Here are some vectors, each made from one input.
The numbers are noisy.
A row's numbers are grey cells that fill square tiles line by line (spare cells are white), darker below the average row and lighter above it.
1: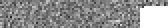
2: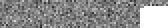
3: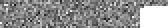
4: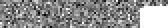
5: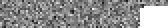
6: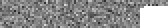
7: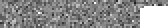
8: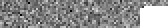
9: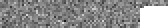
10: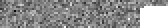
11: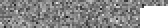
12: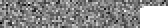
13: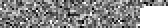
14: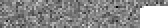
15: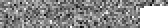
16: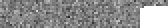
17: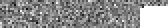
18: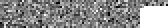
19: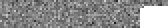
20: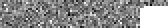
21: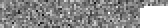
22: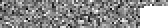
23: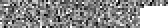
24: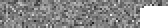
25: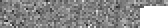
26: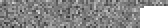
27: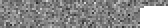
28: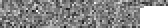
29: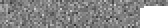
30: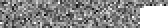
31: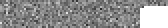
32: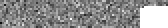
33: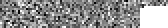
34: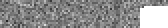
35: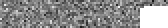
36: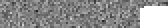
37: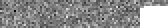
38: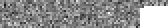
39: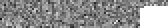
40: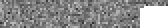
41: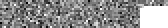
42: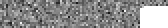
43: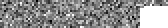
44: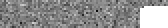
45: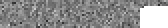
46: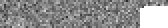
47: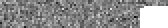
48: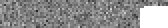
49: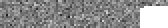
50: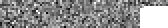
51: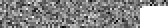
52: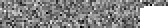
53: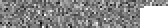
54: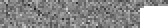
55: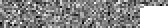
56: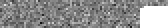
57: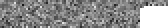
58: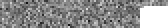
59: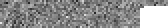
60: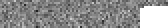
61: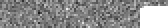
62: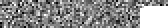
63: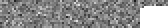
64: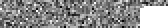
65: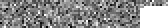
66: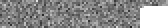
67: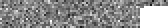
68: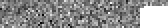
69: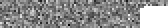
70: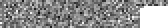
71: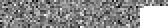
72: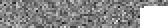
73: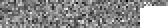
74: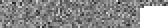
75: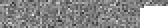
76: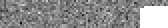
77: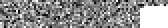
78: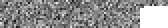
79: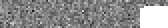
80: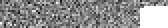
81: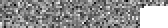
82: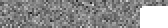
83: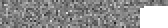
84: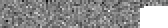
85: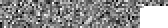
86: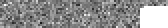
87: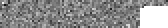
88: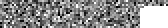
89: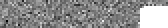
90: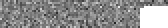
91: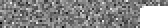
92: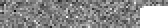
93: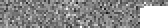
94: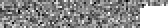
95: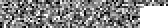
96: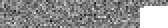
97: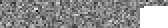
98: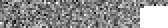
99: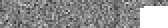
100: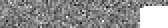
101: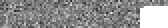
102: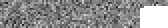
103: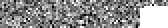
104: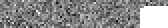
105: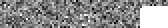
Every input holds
a point on a 10-point circle and a node of a 13-node tree.
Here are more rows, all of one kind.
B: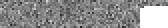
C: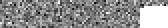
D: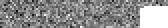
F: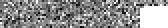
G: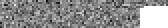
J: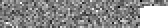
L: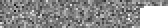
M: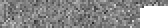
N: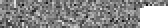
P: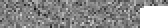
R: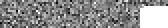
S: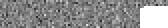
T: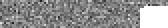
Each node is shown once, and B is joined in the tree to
C.
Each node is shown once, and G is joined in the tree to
D, J, N and T.
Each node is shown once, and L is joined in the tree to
P.
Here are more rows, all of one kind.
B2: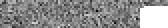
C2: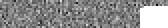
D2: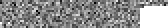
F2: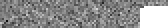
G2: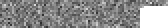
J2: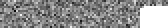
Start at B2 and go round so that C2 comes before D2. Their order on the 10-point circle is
B2, G2, F2, C2, J2, D2.
